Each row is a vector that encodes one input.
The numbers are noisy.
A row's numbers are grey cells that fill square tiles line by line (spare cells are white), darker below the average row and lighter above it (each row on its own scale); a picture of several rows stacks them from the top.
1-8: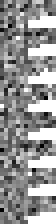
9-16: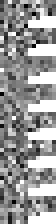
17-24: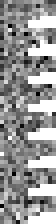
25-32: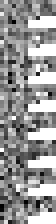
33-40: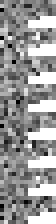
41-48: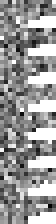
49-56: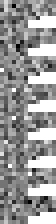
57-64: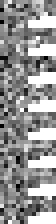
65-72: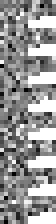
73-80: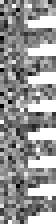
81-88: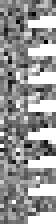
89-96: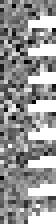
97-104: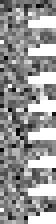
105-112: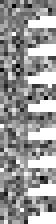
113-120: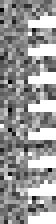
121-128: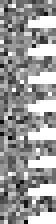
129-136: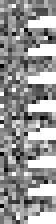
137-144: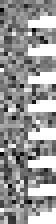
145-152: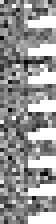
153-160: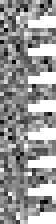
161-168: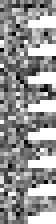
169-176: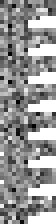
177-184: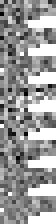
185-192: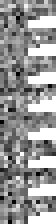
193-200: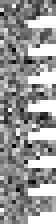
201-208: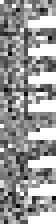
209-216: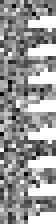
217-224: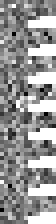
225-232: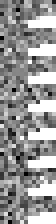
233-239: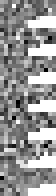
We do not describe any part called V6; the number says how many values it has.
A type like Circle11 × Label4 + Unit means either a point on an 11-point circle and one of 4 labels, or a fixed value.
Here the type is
Bool × V6 + Label5 × (Label5 + Line5).
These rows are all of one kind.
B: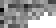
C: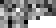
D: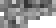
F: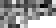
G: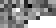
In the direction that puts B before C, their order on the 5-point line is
G, F, D, B, C.
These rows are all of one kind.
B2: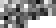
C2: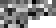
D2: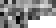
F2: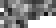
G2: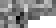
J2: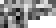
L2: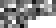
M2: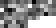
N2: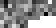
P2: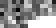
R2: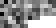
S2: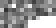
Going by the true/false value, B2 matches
G2, L2, P2 and S2.
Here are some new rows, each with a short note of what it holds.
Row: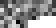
a true/false value and a value of V6
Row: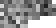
two labels (each one of 5)
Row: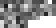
a true/false value and a value of V6
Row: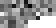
one of 5 labels and a point on a 5-point line
